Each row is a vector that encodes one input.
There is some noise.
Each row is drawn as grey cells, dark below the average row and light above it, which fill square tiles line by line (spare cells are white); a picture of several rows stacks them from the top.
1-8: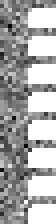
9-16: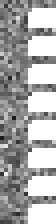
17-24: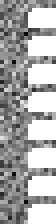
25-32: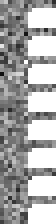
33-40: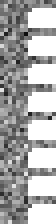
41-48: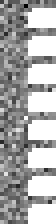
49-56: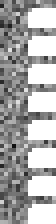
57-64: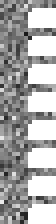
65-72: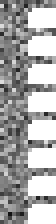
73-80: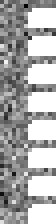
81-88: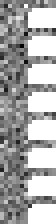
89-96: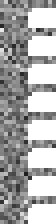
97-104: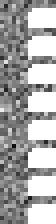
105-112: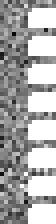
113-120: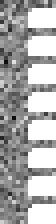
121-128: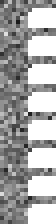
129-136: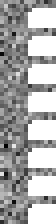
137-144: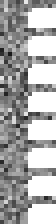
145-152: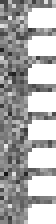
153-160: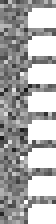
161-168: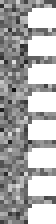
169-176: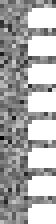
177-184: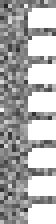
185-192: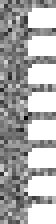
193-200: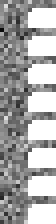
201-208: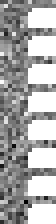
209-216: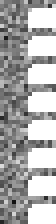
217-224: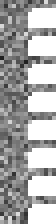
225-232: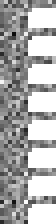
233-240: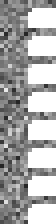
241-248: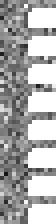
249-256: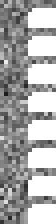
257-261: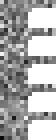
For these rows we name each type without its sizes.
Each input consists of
a point on a circle, together with a list of points on a line.
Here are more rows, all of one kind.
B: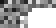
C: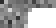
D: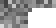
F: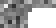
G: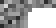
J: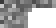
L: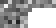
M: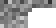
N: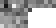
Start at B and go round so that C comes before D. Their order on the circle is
B, L, F, G, C, J, N, D, M.
